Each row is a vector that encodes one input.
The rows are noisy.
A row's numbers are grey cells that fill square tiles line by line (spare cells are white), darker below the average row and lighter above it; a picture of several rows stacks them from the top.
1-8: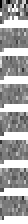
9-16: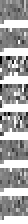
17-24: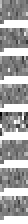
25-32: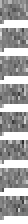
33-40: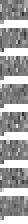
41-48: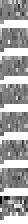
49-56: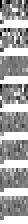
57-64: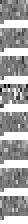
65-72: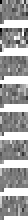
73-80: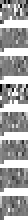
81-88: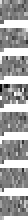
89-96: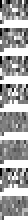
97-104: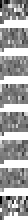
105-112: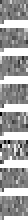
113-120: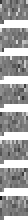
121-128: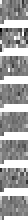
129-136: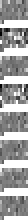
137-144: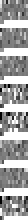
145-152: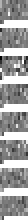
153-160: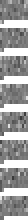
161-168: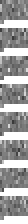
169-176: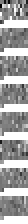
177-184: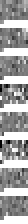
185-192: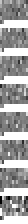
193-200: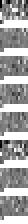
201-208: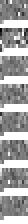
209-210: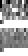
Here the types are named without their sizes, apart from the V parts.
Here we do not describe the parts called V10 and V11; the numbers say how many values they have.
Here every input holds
either a point on a line, or three true/false values, a value of V10 and a value of V11.
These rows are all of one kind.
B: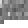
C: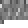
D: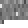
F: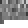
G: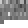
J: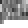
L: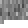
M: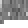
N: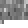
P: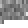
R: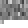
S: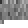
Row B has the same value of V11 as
L and P.
